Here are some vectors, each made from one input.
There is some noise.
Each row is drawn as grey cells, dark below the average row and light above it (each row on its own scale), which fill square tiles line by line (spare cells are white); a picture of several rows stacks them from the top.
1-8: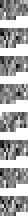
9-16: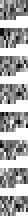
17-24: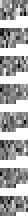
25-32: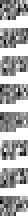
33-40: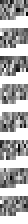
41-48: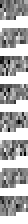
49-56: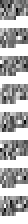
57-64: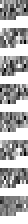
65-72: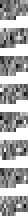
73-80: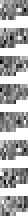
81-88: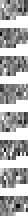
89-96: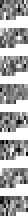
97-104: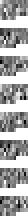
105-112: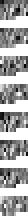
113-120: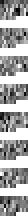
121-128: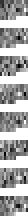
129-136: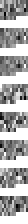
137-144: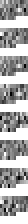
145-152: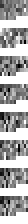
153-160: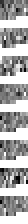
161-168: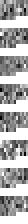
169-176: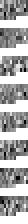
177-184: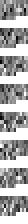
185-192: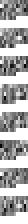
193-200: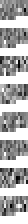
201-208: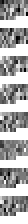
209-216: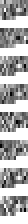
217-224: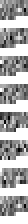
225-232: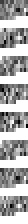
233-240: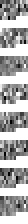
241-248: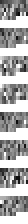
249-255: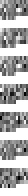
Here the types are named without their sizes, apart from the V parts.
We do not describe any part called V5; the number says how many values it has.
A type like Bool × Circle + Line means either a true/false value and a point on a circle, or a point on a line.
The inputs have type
Bool × Bool × Bool × (Line + V5) + List(Circle).
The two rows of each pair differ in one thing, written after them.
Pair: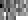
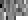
the value of V5
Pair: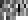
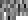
one of the three true/false values
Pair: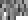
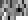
one of the three true/false values
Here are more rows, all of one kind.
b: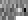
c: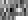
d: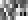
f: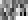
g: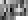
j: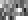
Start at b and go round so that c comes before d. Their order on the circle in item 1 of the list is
b, c, g, f, d, j.
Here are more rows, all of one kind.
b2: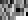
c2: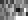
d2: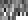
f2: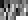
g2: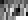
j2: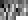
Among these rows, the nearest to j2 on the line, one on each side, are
d2 and f2.
